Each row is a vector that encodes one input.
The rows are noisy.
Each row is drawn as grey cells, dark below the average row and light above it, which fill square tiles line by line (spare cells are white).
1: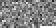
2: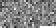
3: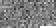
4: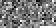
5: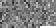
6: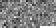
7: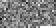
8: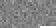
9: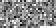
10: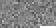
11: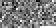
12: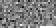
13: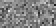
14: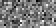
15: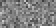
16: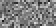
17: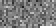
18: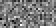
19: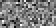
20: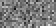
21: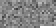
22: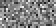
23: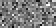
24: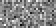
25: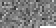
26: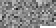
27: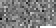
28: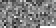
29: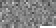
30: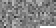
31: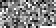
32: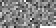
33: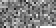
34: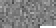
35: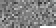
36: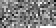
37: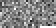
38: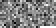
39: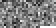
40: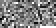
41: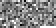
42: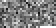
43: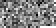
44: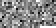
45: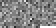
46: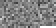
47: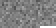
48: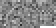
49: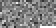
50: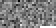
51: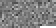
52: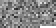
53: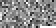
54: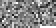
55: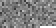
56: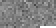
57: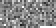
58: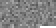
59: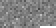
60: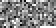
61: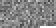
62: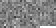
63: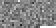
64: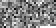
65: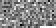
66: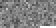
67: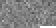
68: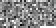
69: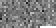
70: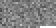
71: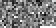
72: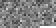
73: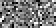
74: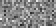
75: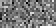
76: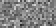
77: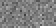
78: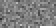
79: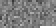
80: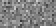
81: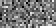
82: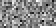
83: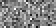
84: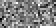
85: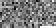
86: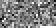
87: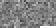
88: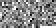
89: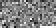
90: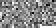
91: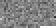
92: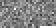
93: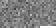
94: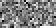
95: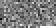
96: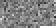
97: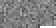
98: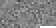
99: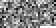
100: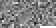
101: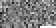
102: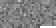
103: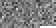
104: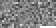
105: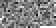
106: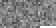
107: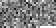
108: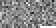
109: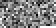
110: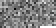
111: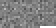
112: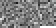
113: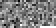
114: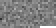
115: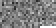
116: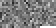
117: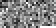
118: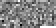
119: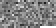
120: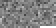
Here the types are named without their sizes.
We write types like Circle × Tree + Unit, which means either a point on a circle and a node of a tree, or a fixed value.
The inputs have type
List(Bool × Label + Circle).
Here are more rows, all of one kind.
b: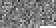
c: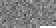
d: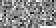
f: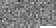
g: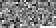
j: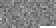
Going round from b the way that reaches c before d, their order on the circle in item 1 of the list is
b, g, c, j, d, f.
